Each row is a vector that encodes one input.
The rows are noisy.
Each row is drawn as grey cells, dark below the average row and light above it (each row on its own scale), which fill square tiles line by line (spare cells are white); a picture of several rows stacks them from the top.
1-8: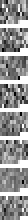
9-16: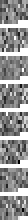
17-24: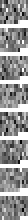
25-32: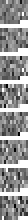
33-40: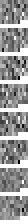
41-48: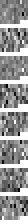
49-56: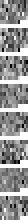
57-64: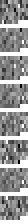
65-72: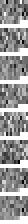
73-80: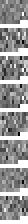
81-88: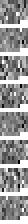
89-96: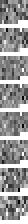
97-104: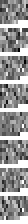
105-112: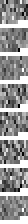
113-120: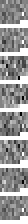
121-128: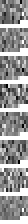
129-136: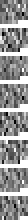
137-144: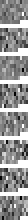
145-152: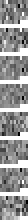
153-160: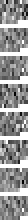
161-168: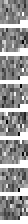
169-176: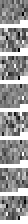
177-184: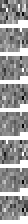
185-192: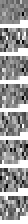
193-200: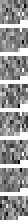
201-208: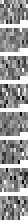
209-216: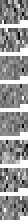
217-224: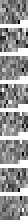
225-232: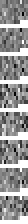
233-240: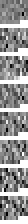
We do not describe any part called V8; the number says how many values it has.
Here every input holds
a list of up to two items, each a true/false value and a value of V8.
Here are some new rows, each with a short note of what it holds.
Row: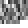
a list of two items
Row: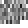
the empty list
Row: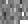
a list of two items
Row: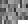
a list of one item
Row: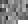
a list of one item
